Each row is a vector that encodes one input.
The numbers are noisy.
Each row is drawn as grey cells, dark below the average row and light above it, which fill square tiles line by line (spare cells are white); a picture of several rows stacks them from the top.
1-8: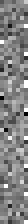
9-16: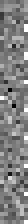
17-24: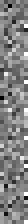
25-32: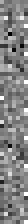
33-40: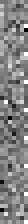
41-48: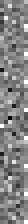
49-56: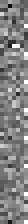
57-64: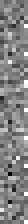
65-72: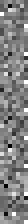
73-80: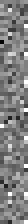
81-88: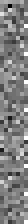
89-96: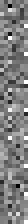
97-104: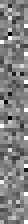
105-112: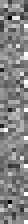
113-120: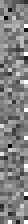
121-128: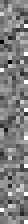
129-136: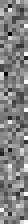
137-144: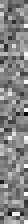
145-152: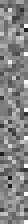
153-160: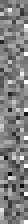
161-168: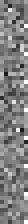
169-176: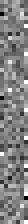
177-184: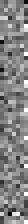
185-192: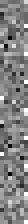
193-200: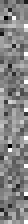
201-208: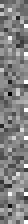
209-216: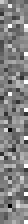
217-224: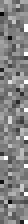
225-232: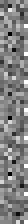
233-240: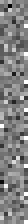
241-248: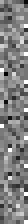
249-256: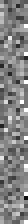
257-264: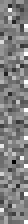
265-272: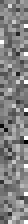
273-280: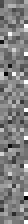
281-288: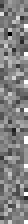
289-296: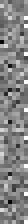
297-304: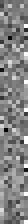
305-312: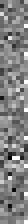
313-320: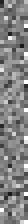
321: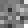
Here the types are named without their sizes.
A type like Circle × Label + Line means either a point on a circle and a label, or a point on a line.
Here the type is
Circle × Circle × Circle × (Circle + Tree) + Unit.
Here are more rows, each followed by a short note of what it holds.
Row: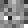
a point on each of four circles
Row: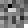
a point on each of three circles and a node of a tree
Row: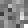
a point on each of four circles
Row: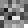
a fixed value
